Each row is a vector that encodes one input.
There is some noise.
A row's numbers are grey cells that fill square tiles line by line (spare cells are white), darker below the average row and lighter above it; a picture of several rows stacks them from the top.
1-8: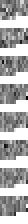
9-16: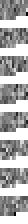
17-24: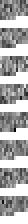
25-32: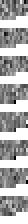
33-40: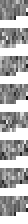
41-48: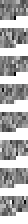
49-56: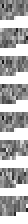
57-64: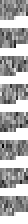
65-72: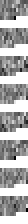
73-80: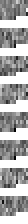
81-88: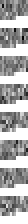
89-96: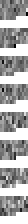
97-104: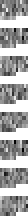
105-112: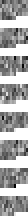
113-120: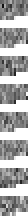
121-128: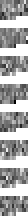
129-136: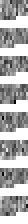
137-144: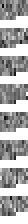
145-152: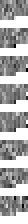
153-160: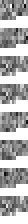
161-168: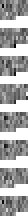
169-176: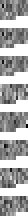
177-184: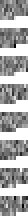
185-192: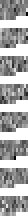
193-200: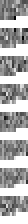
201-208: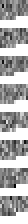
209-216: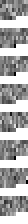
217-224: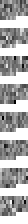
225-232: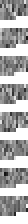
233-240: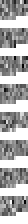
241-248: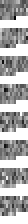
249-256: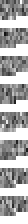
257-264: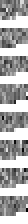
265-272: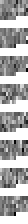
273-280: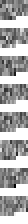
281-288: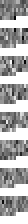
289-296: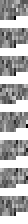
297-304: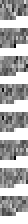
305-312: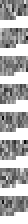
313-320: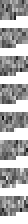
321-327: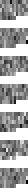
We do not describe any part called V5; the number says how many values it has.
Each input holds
either a point on a 10-point line, or a point on an 11-point line, or a value of V5.
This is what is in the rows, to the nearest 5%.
About 30% of them hold a point on a 10-point line. About 50% of them hold a point on an 11-point line. The rest hold a value of V5.
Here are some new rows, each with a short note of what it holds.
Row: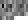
a point on an 11-point line
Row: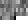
a point on an 11-point line
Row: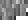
a point on an 11-point line
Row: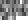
a value of V5
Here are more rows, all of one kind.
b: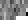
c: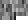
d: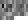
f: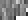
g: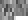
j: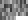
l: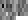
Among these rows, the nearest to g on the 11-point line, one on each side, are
d and j.
